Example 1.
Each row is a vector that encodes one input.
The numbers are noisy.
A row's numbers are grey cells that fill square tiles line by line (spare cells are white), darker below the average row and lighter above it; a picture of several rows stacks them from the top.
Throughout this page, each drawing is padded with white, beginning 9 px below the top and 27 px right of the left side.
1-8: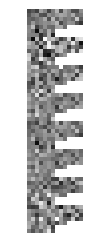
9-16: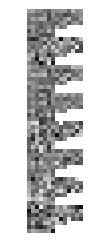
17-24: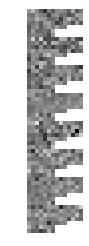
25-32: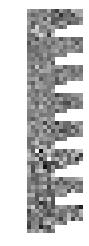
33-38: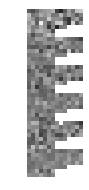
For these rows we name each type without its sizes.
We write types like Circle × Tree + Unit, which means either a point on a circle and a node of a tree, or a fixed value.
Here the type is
Tree.
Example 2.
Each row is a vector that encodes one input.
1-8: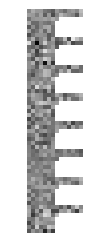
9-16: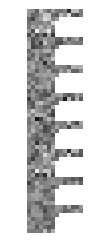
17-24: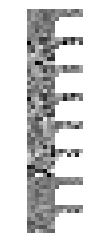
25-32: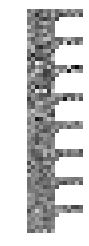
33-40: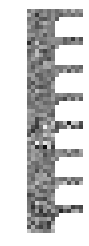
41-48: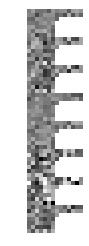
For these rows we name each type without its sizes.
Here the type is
Line.
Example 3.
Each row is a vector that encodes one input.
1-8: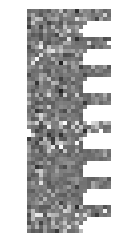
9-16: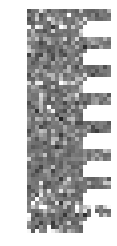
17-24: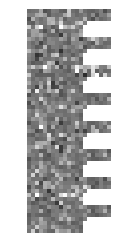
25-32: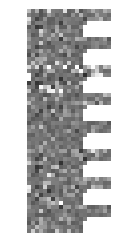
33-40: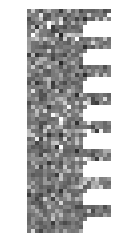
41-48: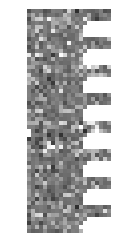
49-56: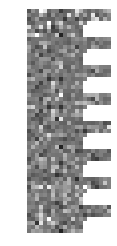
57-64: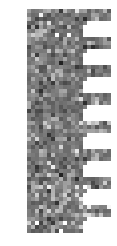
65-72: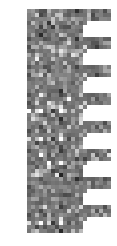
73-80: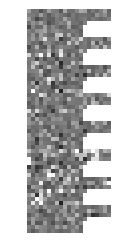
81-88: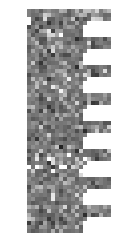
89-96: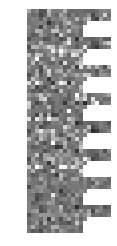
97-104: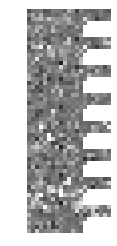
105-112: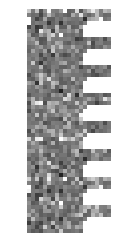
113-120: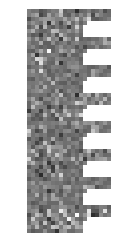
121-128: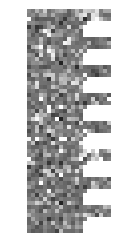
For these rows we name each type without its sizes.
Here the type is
Tree.
